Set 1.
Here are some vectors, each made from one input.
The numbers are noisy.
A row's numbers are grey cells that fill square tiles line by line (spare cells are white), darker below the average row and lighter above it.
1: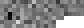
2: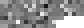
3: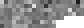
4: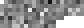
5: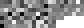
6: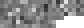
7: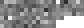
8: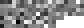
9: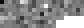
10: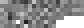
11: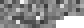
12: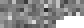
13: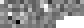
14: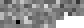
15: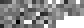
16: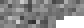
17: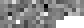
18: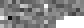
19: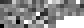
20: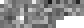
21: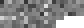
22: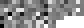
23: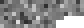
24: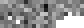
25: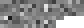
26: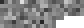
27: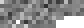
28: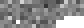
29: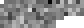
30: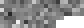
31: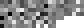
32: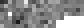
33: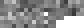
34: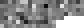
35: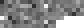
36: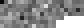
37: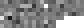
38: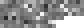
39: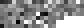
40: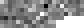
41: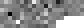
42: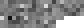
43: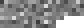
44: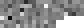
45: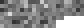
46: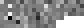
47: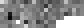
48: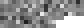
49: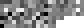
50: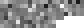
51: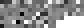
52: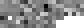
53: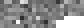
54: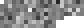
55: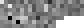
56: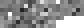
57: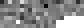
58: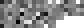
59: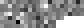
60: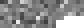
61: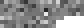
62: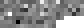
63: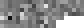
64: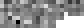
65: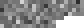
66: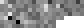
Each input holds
a true/false value, together with either a fixed value, or a node of a 9-node tree.
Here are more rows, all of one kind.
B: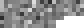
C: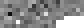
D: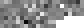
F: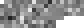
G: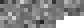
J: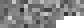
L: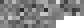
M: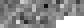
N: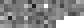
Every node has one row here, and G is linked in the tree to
C and M.
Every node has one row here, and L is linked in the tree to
C and J.
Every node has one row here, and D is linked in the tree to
M.
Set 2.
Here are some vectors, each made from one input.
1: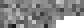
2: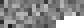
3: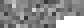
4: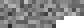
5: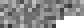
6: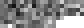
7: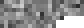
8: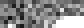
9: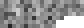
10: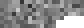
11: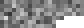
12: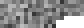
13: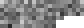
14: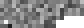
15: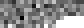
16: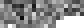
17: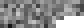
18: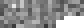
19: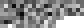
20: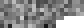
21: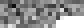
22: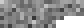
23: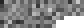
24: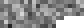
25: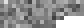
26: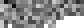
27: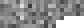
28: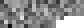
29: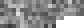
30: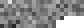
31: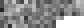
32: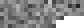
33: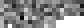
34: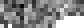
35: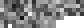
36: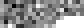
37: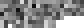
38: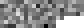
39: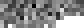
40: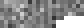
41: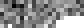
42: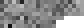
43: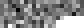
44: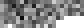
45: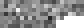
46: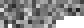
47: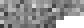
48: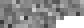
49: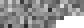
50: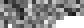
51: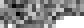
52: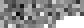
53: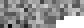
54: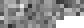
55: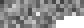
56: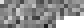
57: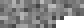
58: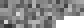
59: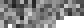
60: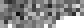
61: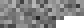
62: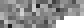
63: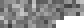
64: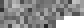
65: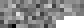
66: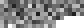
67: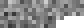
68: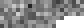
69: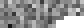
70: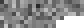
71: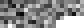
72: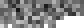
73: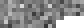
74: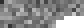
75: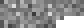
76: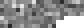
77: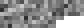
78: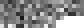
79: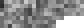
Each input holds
a node of an 8-node tree and three true/false values.
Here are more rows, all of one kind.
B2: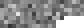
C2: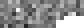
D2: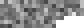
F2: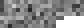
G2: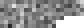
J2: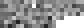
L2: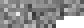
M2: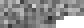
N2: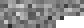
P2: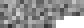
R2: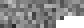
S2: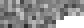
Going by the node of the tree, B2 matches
L2, N2 and R2.
